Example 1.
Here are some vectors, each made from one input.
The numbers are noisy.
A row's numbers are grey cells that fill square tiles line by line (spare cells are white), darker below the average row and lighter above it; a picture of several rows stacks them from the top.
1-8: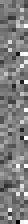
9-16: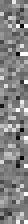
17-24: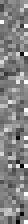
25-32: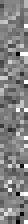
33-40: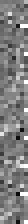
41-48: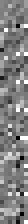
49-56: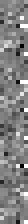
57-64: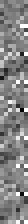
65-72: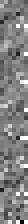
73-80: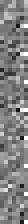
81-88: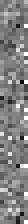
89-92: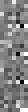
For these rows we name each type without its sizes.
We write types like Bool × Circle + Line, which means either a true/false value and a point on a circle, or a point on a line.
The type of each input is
Bool × Line.
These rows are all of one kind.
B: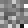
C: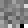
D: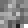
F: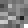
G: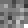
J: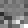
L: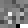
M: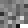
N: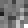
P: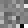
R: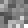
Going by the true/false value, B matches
C, D, F and P.
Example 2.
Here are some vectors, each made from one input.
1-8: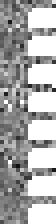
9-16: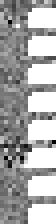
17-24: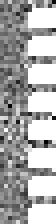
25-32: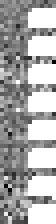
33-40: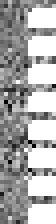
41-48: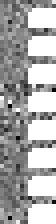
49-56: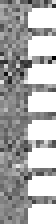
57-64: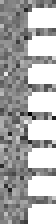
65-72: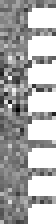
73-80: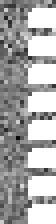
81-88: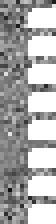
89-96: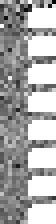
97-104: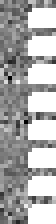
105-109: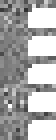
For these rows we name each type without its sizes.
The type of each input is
Bool × Line.
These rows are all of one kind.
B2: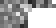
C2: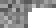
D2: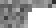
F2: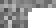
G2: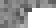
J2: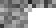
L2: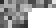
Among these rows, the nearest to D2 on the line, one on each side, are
C2 and J2.
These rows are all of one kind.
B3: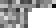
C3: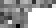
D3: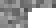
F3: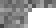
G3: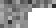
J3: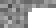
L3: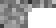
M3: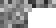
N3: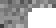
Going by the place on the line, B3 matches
D3, M3 and N3.
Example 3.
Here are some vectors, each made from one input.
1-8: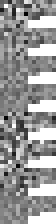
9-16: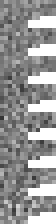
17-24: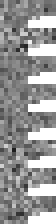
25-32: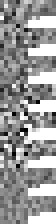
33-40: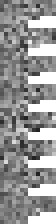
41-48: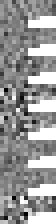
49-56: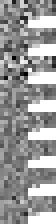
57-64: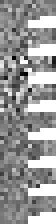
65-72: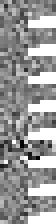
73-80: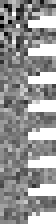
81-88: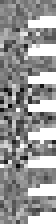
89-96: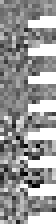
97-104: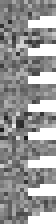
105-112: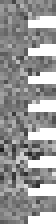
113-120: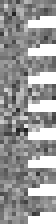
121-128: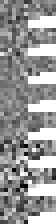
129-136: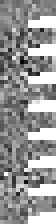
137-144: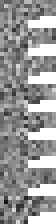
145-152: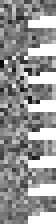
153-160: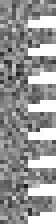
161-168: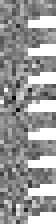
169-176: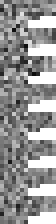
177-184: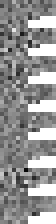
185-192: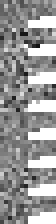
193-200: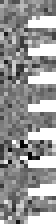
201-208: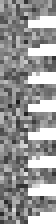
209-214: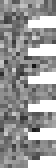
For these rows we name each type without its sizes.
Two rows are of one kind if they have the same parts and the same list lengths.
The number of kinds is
2.
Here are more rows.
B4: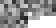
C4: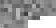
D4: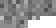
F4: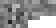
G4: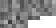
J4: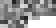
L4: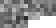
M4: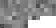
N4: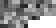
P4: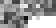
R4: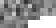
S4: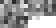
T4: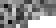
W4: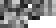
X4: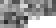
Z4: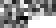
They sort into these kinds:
B4, C4, J4, M4, N4, R4, W4
D4, F4, G4, L4, P4, S4, T4, X4, Z4

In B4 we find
three true/false values.
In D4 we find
a label.
